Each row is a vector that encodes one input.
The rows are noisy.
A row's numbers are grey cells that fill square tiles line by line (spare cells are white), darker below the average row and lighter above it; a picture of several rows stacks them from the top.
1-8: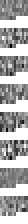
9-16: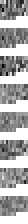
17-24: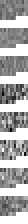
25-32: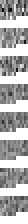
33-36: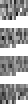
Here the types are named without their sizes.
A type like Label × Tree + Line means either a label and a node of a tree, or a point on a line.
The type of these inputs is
Bool × Line.
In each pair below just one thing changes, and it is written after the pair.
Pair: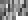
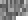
the true/false value
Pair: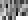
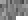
the place on the line
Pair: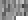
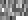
the true/false value
